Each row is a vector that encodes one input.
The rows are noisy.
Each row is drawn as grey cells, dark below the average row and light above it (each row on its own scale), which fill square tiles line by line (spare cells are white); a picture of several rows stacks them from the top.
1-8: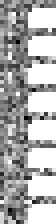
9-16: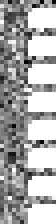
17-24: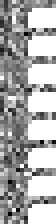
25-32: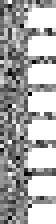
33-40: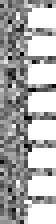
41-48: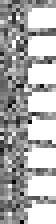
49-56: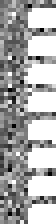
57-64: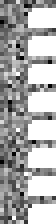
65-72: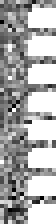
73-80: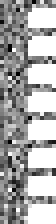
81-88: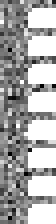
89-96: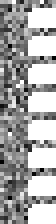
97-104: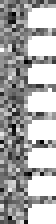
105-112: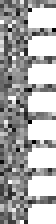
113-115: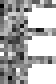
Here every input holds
four true/false values, together with either a point on a 10-point circle, or one of 5 labels.
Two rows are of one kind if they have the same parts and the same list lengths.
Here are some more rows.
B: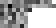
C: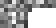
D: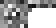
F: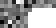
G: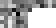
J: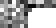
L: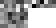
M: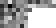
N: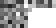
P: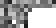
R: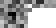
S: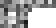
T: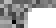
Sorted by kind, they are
B, F, G, M, P, R, S
C, D, J, L, N, T

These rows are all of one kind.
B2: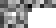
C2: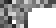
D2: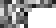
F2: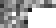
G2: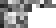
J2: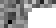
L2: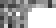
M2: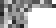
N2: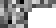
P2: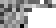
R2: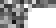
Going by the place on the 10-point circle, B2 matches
F2 and M2.
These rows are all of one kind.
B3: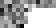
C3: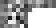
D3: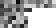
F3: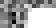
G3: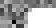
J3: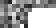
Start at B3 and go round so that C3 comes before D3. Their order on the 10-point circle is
B3, G3, F3, C3, D3, J3.
